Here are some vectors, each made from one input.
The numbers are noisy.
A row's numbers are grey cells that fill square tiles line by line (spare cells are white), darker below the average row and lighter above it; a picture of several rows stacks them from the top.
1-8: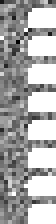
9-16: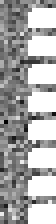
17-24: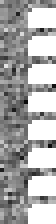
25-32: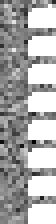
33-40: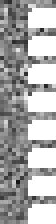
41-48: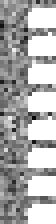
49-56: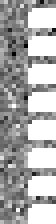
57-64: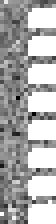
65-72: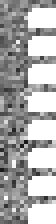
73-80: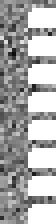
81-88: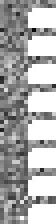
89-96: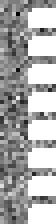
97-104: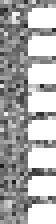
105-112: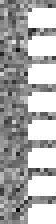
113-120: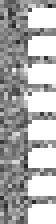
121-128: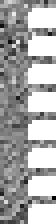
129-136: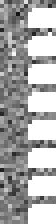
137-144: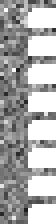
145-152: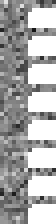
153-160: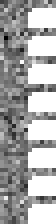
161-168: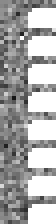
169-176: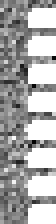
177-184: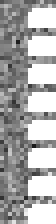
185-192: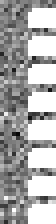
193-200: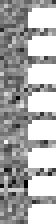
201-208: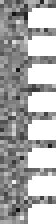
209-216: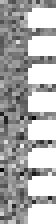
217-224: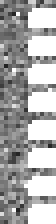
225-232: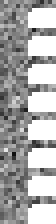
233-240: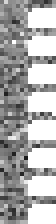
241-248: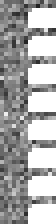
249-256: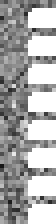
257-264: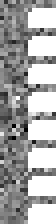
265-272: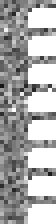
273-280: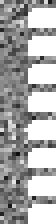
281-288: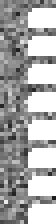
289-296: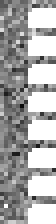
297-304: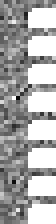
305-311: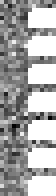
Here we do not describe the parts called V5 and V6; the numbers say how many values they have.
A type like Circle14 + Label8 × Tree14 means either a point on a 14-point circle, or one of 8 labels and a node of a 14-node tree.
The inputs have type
(Bool × V5 + V6) × Label8.
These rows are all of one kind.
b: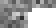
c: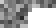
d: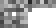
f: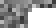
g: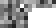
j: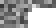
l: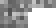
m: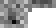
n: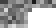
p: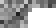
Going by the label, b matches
d and l.
